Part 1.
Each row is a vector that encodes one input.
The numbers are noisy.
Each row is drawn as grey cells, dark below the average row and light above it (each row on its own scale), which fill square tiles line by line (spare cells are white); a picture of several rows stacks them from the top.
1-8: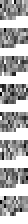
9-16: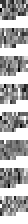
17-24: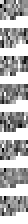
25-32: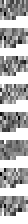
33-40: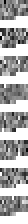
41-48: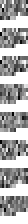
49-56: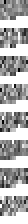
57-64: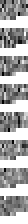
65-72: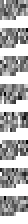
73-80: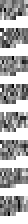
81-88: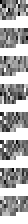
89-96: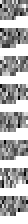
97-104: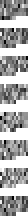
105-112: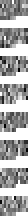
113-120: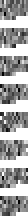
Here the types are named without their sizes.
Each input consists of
five true/false values.
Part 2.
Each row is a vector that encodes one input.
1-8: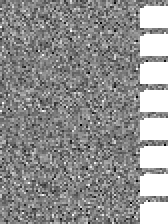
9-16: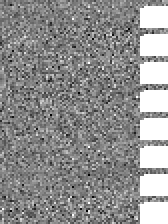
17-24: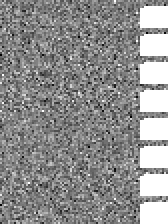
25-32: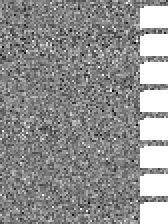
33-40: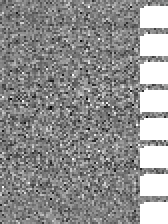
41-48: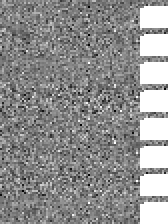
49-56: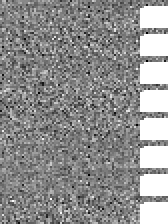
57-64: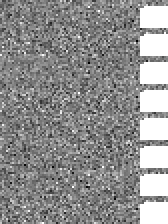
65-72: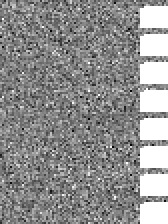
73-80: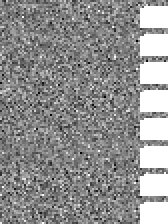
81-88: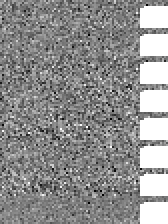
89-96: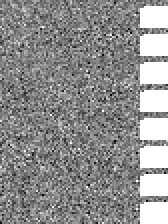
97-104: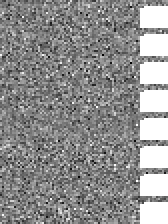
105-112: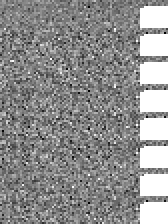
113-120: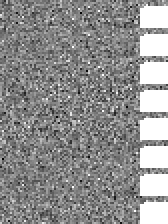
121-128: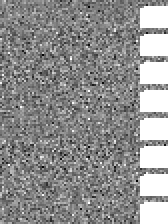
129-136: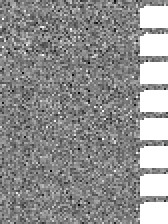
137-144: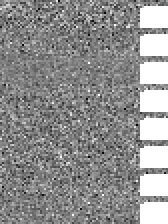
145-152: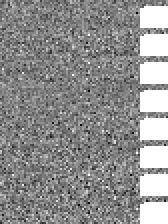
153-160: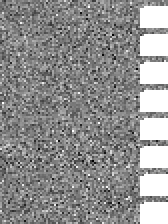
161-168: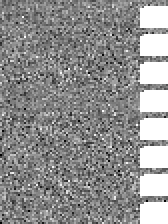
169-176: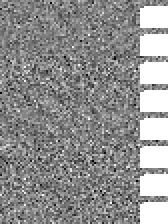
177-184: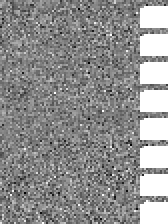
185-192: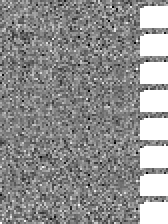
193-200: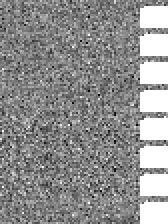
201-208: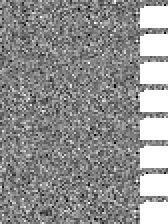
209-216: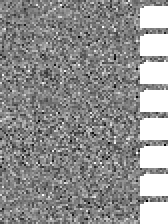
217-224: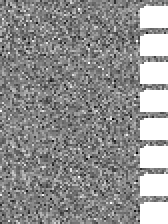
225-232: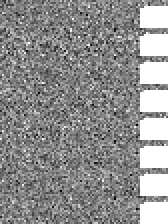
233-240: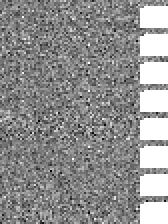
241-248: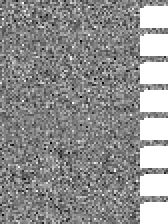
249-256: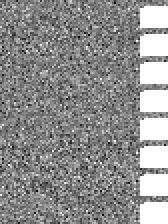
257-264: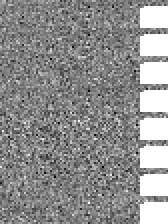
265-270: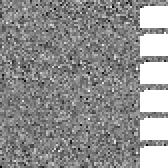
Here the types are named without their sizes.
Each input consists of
either a fixed value, or three true/false values.
